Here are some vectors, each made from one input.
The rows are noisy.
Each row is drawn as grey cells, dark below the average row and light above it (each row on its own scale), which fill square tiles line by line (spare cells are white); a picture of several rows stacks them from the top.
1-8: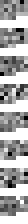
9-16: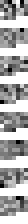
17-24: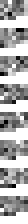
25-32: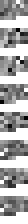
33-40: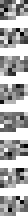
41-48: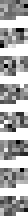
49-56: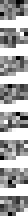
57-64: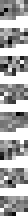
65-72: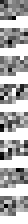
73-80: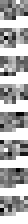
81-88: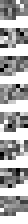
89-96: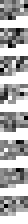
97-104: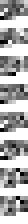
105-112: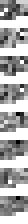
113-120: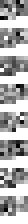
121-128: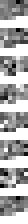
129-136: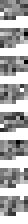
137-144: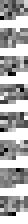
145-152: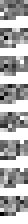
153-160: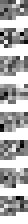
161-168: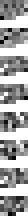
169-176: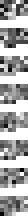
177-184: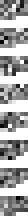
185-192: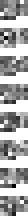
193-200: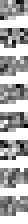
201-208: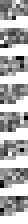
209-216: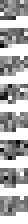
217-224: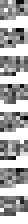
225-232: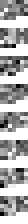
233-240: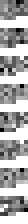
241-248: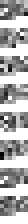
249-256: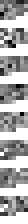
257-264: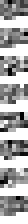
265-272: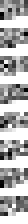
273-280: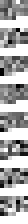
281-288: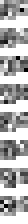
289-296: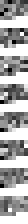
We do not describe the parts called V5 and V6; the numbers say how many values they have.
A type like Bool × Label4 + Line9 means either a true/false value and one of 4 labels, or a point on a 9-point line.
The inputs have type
(Bool × Line9 + V5) × V6.
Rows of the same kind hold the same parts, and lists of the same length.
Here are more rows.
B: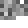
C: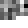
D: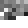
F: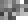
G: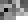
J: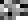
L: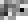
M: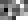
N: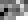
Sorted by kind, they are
B, C, D, F, J
G, L, M, N

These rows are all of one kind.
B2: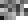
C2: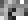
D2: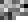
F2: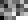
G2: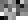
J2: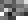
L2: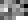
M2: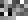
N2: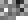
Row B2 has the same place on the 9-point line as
C2 and L2.
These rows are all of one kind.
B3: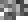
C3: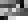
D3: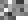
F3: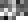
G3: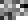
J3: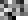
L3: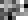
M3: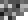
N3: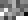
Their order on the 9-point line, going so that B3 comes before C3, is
N3, F3, L3, D3, G3, M3, B3, J3, C3.
